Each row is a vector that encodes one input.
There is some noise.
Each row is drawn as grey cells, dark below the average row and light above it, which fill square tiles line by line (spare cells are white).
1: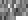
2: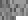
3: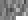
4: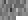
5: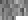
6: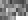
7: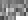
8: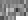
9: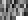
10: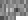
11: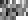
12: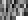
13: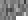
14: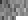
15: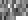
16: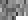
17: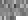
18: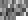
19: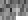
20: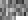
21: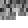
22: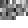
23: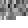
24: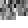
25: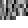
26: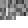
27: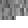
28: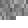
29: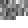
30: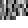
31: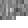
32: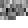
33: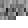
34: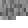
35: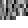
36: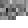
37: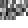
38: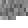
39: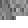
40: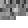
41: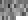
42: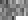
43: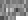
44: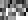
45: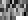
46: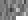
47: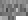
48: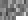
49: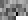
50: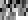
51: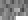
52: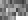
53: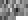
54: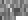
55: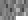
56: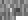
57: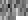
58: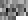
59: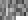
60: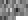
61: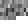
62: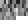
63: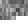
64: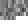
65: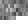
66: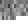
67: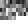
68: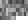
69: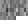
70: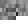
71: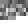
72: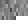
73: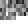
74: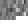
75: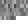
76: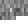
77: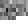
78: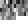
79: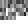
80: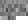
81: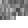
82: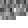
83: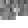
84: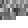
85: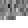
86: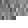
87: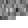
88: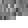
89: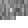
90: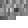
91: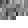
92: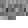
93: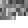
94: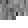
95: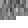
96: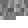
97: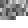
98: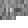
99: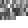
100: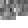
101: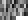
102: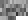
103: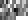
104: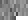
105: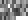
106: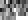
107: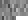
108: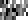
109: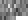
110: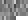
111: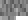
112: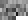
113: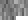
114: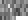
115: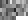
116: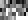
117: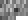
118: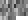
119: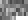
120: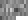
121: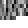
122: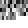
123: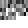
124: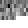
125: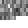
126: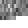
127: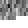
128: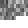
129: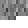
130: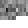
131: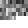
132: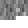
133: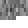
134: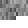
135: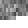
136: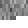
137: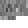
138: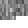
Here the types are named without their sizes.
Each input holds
a list of points on a circle.
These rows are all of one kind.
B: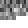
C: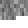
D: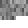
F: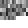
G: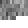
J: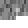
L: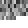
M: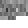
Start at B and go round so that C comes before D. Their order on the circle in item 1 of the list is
B, C, G, D, L, M, F, J.
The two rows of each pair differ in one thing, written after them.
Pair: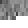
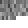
the place on the circle in item 2 of the list
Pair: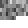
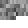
the place on the circle in item 2 of the list
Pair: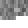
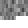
the place on the circle in item 2 of the list
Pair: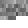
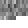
the place on the circle in item 2 of the list
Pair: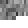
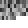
the place on the circle in item 1 of the list
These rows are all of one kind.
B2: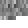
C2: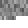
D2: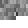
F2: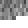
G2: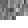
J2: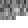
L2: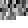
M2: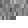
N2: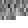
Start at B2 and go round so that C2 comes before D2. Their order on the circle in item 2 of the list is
B2, C2, N2, J2, G2, F2, D2, L2, M2.
